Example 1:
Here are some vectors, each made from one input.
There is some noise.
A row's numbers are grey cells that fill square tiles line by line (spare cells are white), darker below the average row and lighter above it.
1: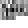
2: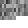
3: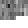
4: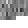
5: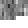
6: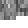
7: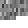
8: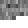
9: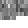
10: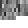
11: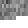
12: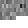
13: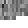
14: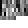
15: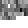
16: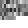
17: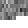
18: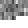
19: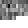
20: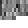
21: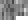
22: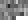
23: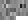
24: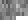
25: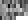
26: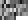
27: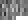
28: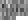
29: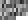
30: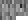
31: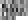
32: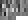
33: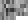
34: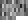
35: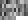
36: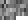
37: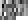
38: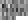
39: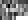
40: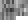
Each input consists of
either a point on a 4-point line, or a point on a 5-point line.
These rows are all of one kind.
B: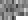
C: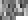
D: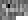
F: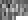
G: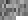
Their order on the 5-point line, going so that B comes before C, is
B, D, F, G, C.
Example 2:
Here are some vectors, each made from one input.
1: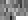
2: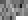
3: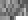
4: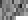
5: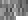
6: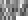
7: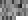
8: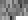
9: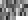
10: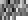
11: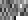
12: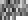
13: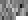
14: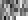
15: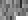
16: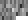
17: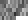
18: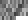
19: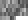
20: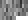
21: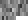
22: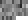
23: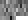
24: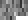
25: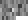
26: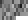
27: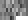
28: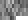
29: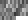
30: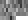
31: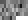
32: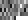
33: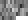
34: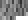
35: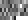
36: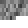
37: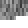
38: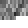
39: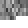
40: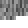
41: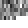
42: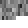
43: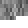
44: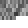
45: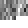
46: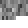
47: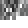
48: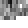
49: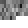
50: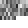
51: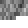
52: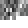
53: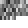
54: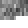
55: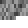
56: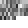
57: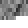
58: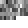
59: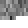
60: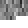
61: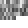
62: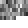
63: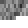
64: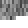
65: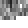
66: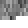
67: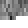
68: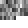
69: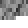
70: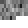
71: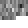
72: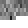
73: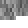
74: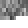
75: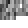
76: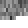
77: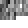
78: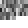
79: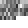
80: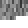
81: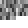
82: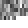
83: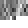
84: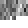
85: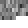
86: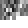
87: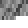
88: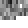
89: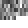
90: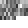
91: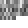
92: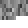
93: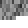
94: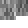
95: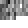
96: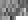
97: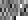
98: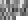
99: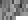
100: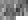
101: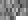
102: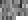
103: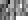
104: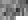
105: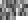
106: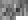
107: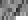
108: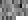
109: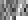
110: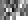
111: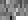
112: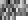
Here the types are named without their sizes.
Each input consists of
either a label, or four true/false values.
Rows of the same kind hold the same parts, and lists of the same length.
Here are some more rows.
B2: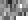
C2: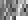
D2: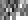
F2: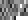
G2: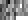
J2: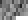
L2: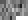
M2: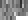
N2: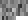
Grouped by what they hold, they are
B2, C2, D2, F2, G2
J2, L2, M2, N2

